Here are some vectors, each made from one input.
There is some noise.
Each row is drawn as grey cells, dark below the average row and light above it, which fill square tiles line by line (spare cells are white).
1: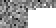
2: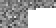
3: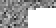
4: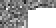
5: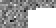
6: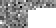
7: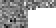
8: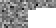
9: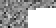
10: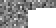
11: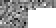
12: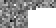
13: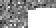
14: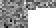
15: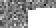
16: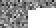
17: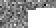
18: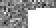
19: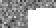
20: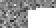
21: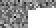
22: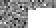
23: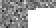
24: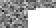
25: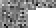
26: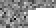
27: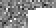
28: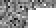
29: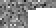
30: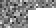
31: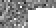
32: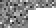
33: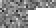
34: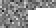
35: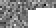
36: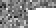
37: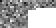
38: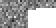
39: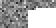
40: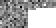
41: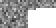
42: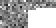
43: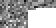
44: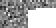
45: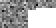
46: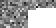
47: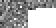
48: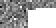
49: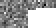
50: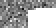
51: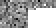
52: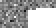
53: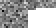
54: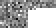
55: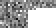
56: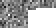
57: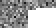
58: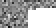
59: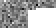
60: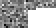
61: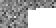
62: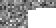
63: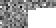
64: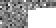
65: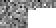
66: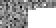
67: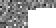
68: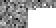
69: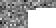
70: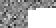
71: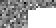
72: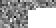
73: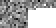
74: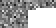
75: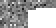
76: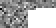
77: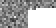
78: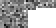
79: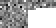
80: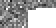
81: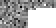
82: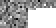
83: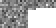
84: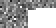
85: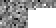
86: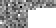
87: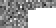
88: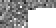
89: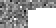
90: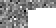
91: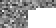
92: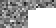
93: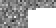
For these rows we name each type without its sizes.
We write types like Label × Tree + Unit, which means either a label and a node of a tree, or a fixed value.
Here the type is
(Line × Line + Unit) × (Line + Tree).
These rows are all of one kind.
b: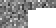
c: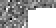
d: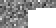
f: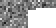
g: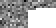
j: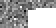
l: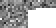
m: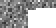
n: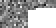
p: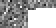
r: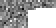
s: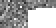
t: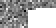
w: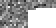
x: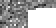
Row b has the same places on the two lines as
d, j, n and s.
